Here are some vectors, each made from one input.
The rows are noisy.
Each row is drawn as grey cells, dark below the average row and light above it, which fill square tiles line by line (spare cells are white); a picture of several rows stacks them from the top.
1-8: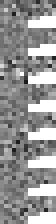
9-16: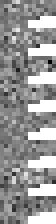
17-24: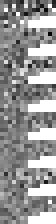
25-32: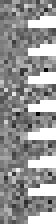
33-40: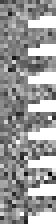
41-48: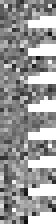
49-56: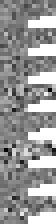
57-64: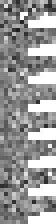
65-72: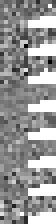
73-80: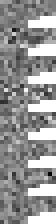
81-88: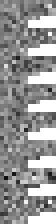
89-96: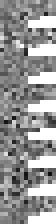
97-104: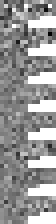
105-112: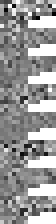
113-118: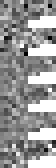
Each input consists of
a list of up to three items, each a point on a 4-point line and a true/false value.
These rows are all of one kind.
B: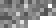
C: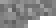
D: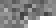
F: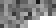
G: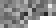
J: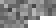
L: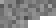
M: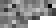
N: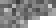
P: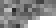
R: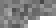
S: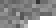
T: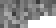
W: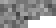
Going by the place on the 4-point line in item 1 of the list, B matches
F, M, S and T.
